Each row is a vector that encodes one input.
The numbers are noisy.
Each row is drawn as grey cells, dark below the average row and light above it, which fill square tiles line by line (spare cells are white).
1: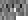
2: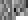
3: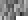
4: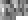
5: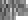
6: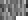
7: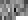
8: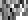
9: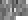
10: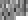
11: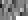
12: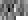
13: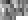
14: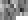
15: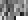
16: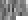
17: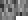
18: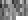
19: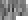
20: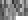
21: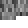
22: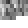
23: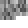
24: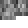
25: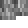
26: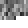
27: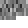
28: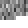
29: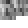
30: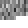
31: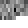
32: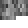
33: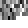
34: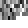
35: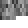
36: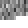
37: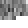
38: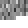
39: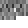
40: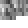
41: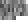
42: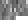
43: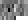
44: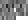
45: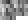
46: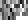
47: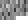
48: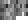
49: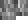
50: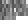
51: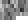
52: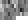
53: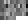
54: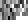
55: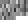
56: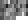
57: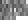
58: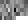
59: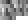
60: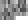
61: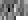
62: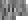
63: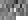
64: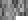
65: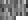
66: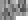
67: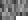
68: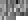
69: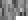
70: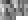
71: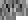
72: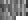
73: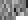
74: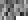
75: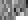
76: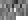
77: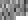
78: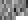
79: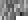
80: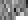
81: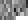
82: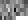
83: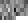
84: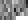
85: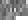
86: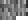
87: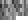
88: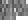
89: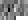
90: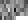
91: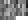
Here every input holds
a list of up to two points on a 6-point line.
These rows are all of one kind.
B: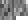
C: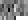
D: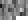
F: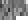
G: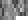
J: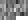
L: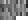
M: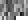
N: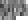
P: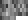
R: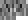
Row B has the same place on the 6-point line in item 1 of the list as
F and N.
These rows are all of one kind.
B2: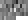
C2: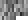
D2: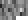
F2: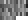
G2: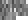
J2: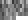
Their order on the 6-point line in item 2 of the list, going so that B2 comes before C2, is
J2, G2, B2, C2, D2, F2.
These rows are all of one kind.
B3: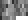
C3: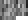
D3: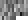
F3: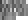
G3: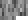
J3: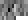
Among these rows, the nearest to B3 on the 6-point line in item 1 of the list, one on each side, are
C3 and G3.
